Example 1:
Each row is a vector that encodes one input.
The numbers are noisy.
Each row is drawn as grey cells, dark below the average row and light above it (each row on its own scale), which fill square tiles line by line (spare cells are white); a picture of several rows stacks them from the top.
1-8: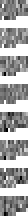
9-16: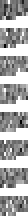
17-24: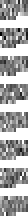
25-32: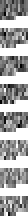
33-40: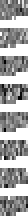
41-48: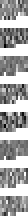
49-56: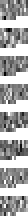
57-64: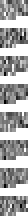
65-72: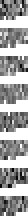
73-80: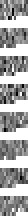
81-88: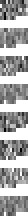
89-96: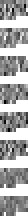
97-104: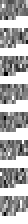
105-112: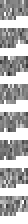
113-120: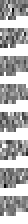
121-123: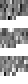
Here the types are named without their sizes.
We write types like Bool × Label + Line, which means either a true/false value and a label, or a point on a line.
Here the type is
Tree.
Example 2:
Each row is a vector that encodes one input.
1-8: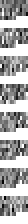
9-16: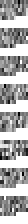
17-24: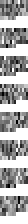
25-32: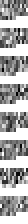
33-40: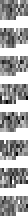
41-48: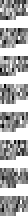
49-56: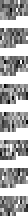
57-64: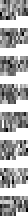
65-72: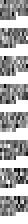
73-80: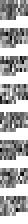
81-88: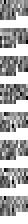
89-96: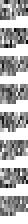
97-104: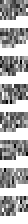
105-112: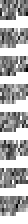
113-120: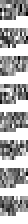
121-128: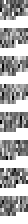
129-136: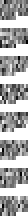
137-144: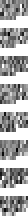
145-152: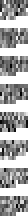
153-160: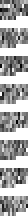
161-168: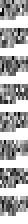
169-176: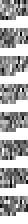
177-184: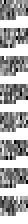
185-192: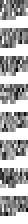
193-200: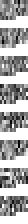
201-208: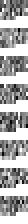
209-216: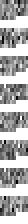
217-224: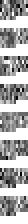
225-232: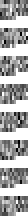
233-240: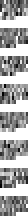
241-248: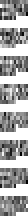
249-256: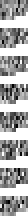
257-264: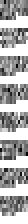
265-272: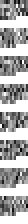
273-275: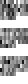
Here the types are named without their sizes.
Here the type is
Circle.
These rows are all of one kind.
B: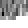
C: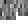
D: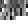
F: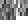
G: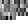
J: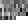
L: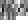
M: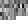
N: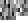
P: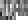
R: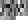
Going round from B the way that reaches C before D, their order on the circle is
B, R, L, N, F, C, P, J, G, D, M.
